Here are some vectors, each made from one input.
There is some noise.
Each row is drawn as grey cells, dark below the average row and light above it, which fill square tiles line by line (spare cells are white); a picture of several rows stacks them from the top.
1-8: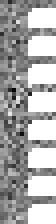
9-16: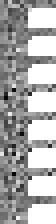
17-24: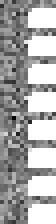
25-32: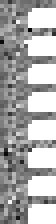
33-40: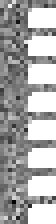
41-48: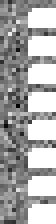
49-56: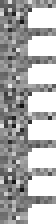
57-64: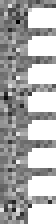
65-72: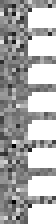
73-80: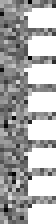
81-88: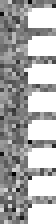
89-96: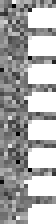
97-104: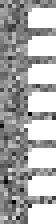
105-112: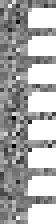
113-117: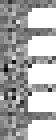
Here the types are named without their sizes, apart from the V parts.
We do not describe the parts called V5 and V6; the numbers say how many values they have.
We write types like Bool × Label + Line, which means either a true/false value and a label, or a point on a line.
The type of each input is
Bool × V6 + Line × Line + V5.
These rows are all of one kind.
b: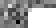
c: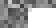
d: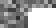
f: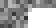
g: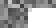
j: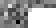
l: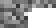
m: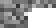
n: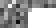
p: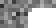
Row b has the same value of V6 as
j and n.
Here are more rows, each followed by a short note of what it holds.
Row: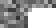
a true/false value and a value of V6
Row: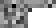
a point on each of two lines
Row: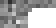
a value of V5
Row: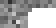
a value of V5
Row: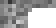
a value of V5
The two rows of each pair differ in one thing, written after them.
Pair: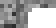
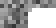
the true/false value
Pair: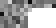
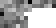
the true/false value
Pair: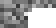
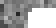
the value of V6
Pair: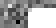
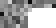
the value of V6
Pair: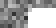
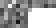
the value of V6
